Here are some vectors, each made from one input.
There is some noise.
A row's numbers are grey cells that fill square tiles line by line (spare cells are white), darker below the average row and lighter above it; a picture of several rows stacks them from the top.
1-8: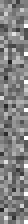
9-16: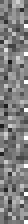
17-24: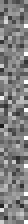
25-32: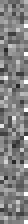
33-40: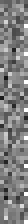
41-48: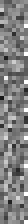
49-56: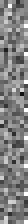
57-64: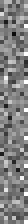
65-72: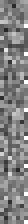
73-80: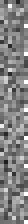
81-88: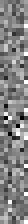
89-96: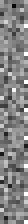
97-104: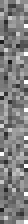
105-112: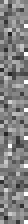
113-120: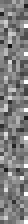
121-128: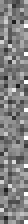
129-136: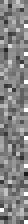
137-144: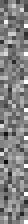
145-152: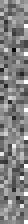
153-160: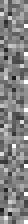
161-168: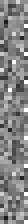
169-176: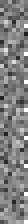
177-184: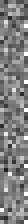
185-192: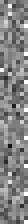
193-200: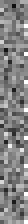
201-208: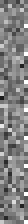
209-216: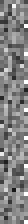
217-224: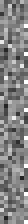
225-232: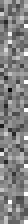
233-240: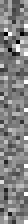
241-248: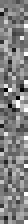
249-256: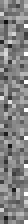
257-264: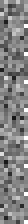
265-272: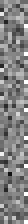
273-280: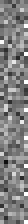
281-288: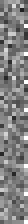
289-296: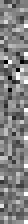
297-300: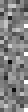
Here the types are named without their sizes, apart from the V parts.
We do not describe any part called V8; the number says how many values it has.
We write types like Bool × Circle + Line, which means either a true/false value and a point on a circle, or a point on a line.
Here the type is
List(Bool × V8).
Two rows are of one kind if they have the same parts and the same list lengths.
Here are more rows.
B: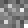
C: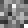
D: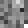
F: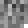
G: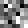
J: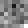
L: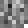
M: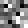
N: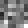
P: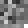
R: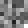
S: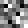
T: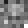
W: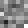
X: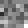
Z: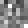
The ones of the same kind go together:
B, F, J, N, P, R, T, X, Z
C, D, L, W
G, M, S

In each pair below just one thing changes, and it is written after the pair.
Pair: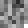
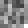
the value of V8 in item 2 of the list
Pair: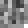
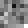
the value of V8 in item 1 of the list
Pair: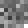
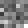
the true/false value in item 2 of the list
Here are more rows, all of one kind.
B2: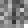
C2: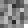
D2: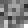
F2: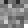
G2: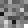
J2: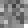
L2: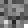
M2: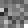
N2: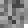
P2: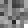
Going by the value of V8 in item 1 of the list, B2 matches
G2, L2 and P2.
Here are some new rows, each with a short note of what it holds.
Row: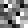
the empty list
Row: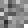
a list of one item
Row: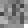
a list of two items
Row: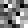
the empty list
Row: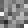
a list of one item
